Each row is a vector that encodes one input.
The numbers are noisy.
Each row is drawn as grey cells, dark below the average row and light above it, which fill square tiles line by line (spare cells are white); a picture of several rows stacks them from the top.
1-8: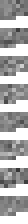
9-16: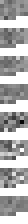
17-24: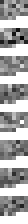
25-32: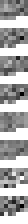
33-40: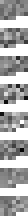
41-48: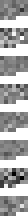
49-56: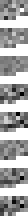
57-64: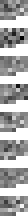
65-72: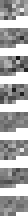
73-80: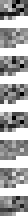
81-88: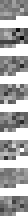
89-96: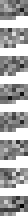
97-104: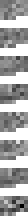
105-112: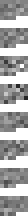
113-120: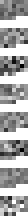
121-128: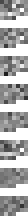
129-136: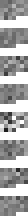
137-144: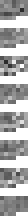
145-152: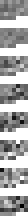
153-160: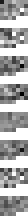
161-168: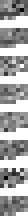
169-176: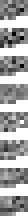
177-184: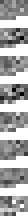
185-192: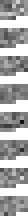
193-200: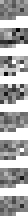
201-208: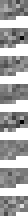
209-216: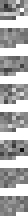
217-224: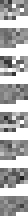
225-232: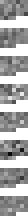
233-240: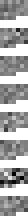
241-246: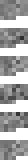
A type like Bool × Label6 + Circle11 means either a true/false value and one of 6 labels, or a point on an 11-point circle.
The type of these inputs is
Bool × Bool × Bool × Bool + Unit.
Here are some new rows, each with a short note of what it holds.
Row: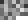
a fixed value
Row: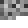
a fixed value
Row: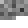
four true/false values
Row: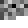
a fixed value
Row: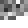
four true/false values
